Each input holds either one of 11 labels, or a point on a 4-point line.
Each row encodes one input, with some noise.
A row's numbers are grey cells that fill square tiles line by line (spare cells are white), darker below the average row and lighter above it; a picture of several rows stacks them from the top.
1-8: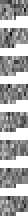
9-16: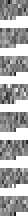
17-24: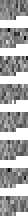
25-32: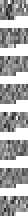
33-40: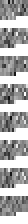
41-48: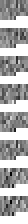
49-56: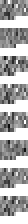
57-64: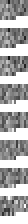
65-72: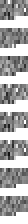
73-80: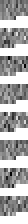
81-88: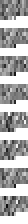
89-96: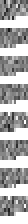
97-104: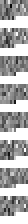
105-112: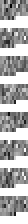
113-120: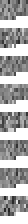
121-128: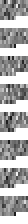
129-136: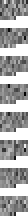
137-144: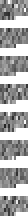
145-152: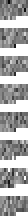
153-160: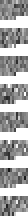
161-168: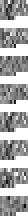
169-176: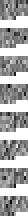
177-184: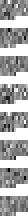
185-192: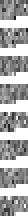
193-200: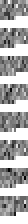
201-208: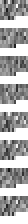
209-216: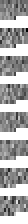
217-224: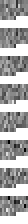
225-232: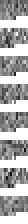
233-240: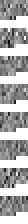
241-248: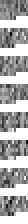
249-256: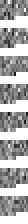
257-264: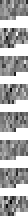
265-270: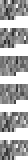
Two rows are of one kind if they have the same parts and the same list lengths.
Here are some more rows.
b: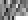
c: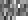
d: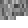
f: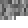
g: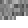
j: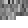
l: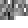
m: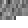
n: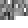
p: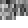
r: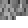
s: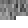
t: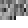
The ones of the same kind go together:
b, l, n
c, d, f, g, j, m, p, r, s, t

